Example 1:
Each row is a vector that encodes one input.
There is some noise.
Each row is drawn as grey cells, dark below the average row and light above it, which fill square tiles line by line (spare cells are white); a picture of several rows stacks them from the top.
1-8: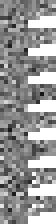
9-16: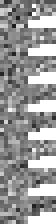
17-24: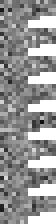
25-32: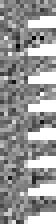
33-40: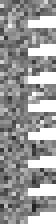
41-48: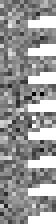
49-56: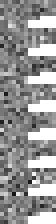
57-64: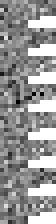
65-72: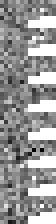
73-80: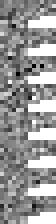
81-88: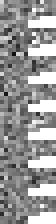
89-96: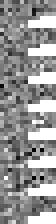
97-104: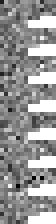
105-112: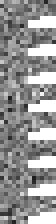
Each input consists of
a true/false value, together with either a fixed value, or a node of a 12-node tree.
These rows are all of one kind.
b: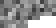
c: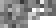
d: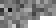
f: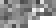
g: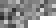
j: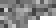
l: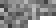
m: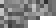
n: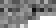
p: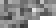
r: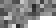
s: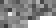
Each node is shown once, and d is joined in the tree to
g, j and p.
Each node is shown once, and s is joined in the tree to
b and p.
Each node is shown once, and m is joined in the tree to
l.
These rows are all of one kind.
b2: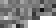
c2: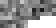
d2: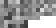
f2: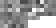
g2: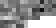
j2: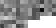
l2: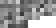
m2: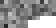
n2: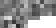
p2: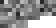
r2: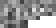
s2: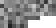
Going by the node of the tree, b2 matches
c2, g2, j2 and s2.
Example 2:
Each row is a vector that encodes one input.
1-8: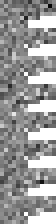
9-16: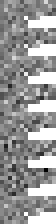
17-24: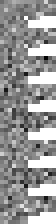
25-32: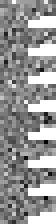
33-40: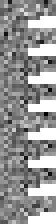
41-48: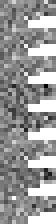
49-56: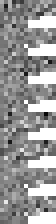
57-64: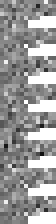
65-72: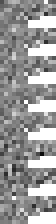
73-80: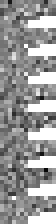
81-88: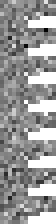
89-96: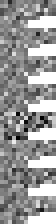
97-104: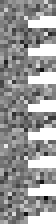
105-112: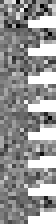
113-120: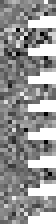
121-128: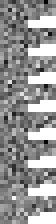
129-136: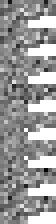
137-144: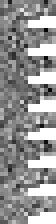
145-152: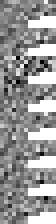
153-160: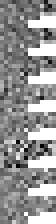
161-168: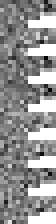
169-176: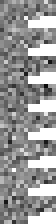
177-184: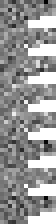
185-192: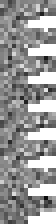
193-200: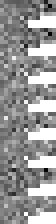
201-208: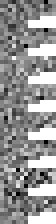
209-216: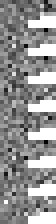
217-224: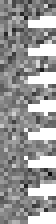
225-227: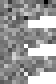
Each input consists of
either a point on a 20-point circle, or a fixed value, or a node of a 15-node tree.
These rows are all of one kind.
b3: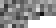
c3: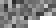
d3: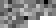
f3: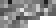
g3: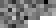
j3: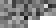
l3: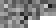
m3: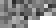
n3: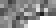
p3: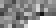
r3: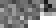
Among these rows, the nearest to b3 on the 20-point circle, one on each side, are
c3 and p3.
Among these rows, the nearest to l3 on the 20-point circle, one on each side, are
j3 and r3.
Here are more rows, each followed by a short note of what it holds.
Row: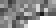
a point on a 20-point circle
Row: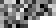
a fixed value
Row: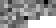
a point on a 20-point circle
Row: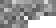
a node of a 15-node tree
